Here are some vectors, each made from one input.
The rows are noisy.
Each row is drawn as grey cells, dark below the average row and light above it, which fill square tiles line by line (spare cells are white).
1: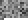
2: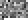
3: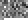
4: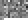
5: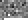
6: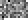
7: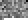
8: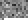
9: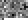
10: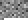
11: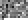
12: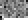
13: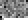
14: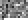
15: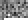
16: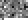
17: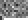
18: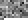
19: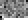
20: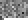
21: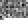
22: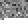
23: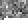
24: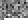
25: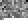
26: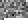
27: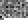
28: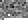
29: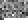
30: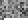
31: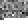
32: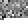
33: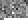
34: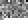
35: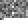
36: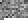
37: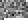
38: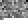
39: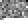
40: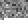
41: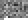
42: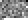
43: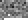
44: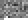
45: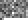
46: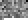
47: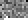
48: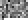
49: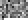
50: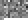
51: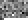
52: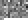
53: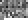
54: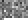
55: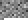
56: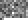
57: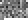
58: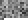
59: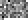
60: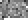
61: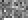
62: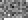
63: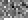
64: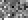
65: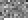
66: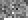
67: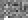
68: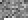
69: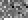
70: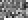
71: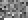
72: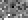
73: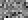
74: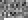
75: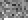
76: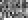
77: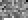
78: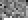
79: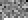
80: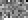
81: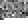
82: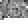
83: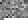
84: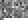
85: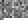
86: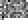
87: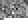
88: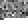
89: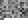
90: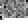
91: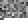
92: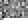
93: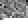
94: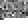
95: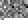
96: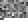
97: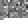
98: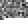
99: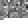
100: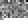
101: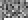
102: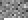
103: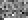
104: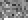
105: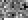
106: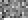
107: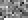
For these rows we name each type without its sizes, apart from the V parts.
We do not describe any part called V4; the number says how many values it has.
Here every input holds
a node of a tree, together with either a point on a line, or a value of V4.
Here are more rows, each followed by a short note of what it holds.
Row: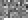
a node of a tree and a value of V4
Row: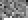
a node of a tree and a value of V4
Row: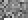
a node of a tree and a value of V4
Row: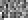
a point on a line and a node of a tree
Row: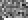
a point on a line and a node of a tree
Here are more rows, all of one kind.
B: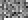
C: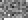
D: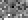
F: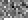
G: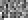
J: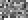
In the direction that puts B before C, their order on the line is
J, B, C, D, F, G.
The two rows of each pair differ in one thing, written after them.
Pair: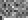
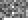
the node of the tree
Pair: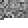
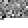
the node of the tree
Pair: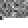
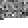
the value of V4
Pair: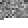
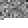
the node of the tree
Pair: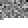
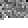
the node of the tree
